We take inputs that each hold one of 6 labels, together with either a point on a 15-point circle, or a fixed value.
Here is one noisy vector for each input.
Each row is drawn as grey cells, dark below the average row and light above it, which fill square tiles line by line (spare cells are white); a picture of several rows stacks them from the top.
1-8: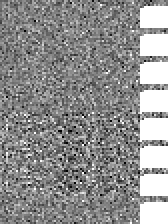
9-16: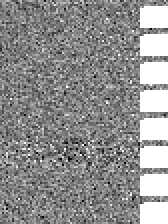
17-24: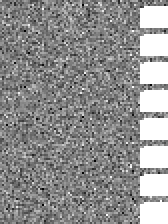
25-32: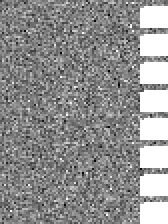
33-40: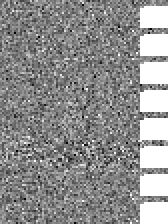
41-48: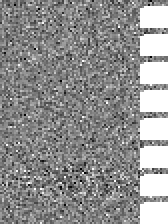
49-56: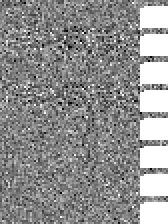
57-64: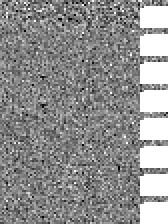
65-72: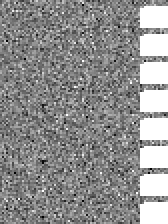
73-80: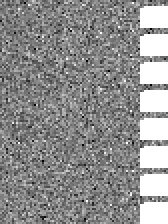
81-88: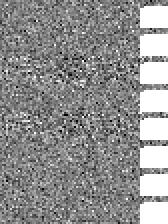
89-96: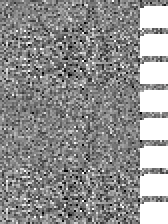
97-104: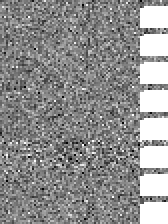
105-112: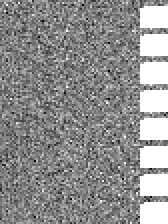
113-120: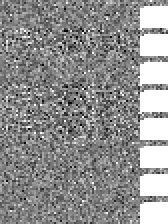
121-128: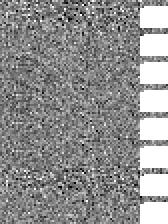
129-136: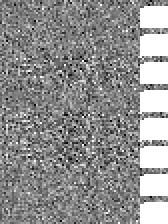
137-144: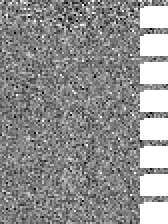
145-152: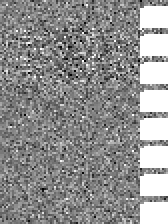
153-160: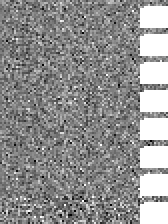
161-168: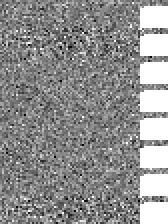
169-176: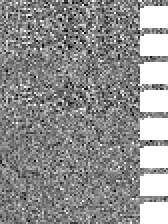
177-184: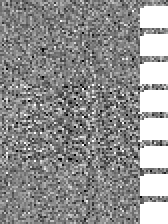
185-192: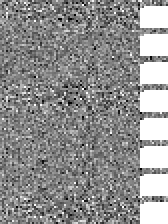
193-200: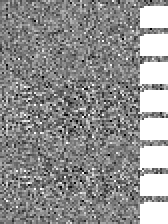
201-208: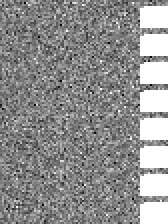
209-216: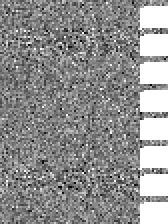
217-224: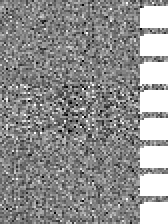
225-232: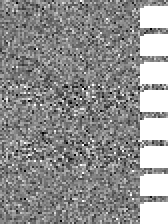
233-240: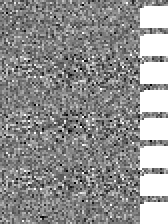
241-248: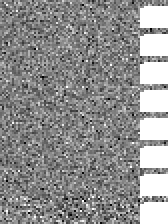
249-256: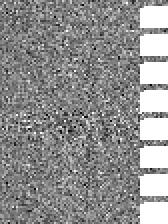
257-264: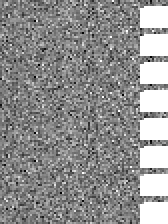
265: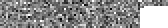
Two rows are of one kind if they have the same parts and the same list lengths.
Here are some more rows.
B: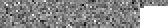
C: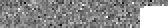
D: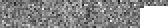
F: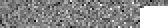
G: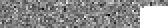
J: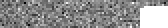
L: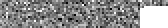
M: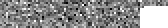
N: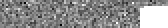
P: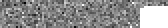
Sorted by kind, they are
B, C, D, F, G, J, N, P
L, M

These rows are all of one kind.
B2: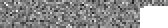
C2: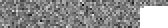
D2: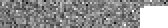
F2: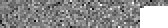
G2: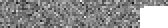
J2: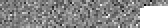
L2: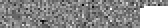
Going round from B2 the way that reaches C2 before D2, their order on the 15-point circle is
B2, C2, G2, D2, J2, F2, L2.
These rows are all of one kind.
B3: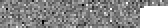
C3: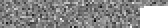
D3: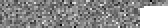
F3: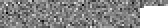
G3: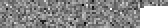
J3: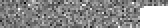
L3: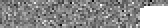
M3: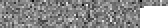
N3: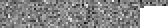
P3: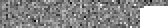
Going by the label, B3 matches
L3 and P3.
